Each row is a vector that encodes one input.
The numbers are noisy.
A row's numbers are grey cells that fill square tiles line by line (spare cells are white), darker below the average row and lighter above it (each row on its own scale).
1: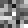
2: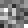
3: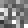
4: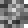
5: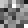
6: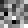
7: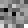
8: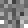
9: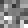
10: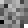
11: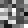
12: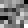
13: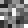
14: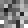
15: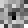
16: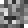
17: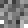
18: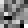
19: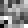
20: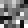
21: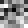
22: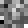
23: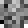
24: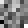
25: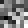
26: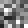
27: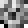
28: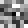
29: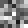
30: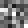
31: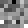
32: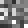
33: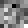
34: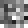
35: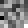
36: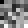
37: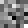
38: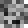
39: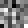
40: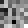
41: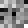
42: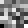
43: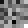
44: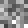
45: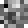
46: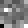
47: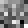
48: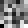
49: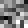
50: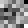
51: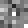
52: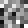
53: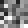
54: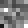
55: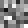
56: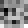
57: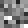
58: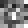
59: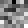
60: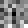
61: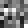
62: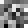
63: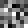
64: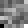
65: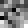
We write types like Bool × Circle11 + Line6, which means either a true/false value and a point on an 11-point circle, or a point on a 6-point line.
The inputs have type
Label5 × Label5.
